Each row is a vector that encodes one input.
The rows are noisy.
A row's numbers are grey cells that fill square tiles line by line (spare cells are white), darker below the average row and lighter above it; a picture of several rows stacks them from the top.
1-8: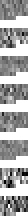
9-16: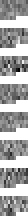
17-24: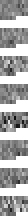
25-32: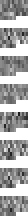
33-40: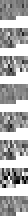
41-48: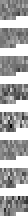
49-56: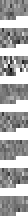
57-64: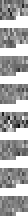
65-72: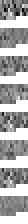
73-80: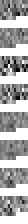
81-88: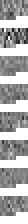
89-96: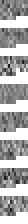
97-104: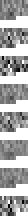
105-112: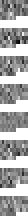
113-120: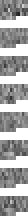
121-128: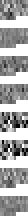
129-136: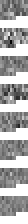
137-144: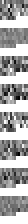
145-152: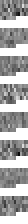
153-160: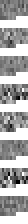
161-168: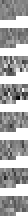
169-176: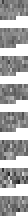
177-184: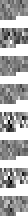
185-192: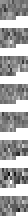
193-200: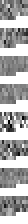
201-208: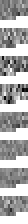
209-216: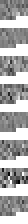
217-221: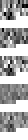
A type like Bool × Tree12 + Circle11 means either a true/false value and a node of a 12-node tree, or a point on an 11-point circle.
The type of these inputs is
List2(Circle6).
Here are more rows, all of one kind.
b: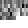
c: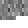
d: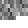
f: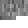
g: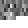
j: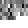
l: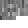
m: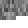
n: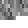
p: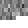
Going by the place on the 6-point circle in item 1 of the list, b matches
f, l and m.
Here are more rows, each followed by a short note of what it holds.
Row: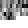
the empty list
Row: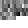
a list of one item
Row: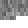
a list of two items
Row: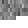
a list of one item
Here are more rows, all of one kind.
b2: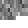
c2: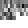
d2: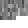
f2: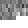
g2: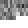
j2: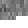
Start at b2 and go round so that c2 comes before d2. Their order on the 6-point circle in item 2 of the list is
b2, f2, g2, c2, d2, j2.
